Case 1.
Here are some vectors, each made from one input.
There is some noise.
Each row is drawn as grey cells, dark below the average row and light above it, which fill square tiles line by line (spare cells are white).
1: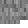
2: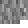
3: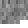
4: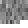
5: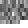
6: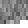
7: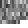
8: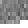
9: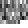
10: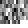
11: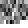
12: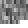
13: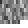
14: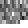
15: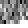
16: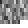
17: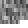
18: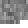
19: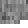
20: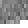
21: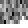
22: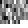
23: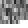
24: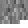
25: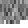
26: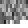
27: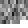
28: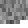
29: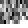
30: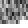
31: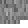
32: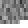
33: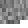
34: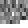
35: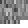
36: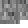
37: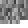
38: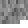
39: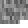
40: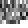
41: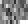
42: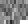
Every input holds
three true/false values.
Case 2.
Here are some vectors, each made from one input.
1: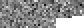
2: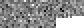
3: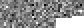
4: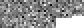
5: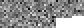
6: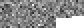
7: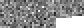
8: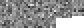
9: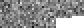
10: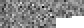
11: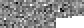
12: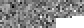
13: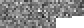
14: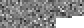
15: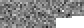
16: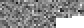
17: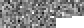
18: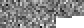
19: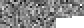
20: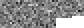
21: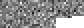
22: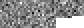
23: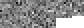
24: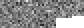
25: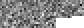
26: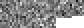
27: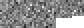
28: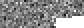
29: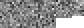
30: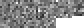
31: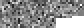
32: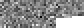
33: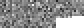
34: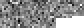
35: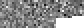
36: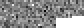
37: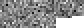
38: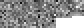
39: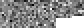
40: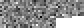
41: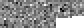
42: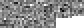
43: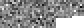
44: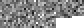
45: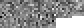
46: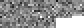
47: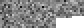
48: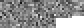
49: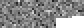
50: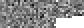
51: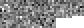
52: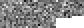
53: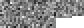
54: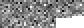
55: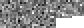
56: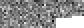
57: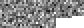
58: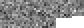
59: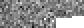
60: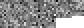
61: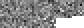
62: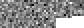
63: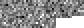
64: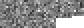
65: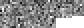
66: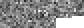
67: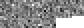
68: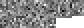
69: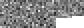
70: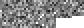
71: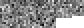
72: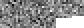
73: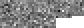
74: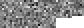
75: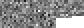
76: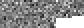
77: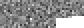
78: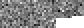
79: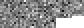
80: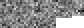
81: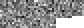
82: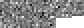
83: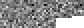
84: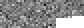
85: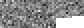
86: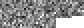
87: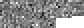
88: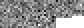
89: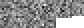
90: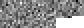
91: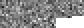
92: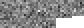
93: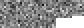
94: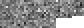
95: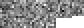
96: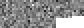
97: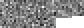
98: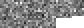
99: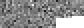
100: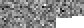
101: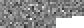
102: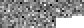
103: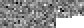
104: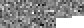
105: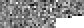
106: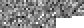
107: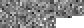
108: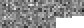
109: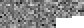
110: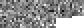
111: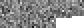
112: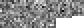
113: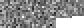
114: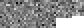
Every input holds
a point on each of two 10-point lines.
